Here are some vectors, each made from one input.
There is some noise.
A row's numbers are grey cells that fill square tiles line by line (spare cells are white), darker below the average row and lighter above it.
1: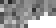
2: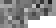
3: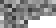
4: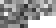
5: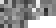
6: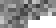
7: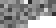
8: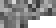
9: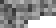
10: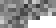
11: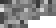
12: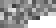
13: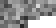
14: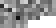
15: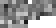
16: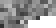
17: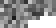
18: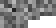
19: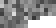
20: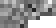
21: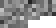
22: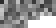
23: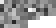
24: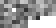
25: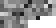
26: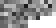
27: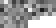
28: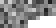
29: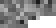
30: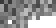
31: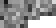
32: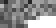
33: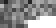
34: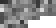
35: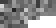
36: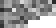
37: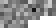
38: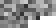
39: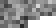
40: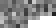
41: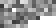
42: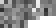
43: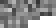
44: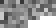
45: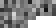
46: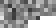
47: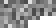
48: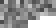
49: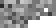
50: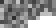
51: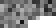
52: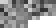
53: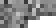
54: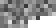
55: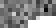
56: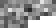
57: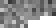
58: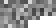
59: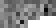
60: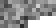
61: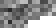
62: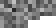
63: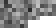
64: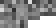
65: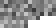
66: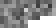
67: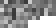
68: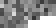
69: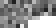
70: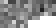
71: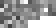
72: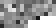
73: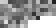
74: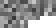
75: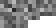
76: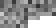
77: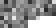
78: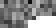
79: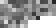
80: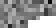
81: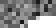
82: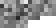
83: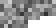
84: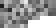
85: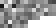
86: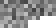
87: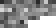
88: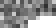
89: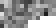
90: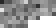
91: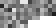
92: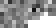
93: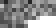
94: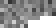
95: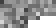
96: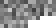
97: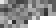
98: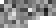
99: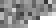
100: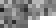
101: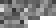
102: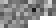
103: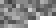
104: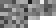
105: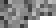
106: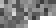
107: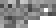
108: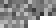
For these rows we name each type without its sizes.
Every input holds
two labels, together with either a point on a circle, or a fixed value.
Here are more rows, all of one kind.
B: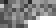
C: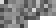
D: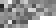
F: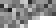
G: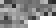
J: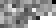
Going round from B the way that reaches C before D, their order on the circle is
B, C, J, D, F, G.
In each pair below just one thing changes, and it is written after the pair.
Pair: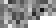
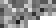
the place on the circle
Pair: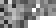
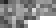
the place on the circle
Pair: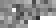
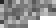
the place on the circle
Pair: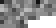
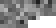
the place on the circle
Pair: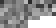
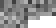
the place on the circle
